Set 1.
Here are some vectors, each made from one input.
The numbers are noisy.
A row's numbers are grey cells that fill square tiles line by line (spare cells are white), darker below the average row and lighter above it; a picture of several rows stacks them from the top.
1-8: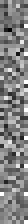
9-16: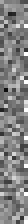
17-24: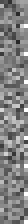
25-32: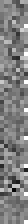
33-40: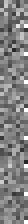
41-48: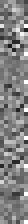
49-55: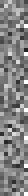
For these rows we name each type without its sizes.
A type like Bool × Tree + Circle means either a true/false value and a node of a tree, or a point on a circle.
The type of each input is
Line.
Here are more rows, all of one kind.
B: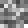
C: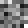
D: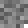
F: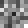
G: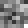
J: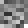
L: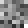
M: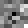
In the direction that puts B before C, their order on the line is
G, M, F, B, D, J, L, C.
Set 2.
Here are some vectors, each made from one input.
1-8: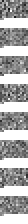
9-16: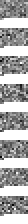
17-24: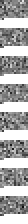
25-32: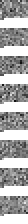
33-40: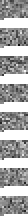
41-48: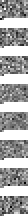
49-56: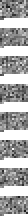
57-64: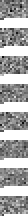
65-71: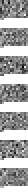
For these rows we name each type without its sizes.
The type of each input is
Line.
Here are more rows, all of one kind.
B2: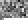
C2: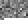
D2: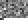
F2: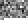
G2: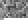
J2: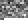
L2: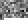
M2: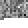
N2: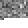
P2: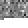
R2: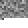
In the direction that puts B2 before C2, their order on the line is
L2, R2, J2, P2, M2, B2, G2, C2, N2, F2, D2.
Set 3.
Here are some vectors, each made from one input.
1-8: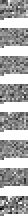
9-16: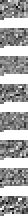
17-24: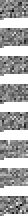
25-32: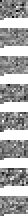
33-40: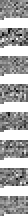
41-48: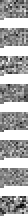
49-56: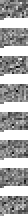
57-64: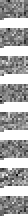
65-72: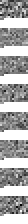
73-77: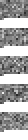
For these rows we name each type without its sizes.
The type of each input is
Line.
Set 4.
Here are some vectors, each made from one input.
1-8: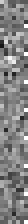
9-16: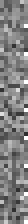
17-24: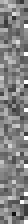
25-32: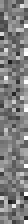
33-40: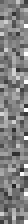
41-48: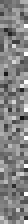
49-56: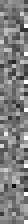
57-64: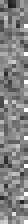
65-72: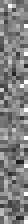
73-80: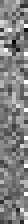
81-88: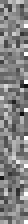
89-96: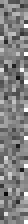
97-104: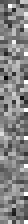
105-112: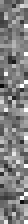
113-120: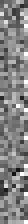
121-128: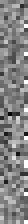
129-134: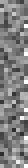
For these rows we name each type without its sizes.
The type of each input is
Bool × Bool × Bool × Bool.
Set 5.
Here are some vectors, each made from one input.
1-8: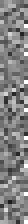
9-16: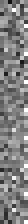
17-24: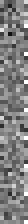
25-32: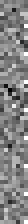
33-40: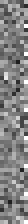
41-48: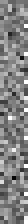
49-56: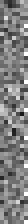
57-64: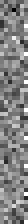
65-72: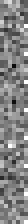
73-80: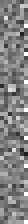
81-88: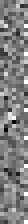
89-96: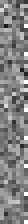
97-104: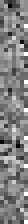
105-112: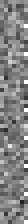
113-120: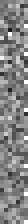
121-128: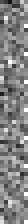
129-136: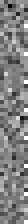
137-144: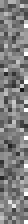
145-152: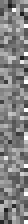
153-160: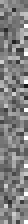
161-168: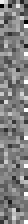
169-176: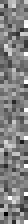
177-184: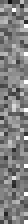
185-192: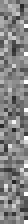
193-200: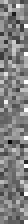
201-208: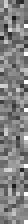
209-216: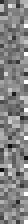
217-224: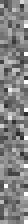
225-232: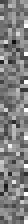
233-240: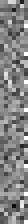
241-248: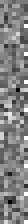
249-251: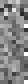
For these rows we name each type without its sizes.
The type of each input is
Bool × Bool × Bool × Bool.
